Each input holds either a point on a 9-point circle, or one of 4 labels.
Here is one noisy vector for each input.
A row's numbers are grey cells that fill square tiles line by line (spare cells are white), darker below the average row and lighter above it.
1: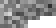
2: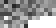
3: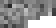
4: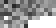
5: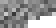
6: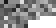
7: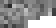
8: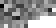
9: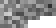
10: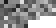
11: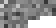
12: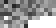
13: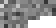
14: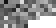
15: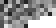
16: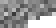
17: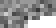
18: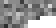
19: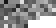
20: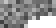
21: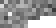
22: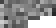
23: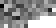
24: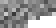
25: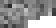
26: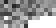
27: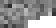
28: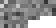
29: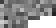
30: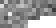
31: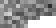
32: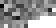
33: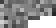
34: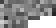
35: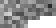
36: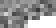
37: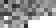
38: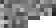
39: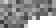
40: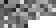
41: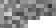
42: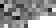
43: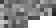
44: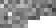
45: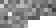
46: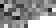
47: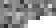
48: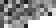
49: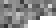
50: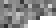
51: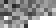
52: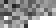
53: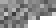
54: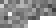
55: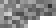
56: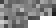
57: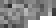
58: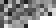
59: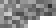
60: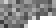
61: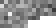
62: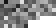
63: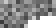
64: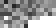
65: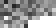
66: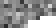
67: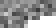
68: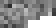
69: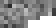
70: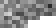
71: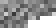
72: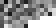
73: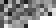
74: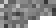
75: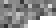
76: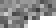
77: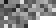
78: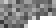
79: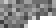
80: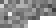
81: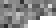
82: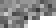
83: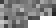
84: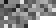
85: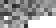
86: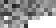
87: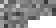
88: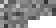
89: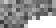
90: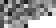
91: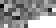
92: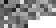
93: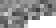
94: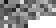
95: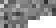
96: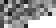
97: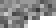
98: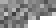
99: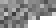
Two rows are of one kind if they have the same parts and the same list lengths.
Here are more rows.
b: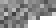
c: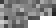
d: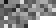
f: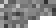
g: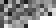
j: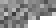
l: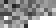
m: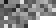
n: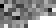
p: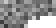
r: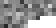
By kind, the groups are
b, c, f, j, p, r
d, g, l, m, n

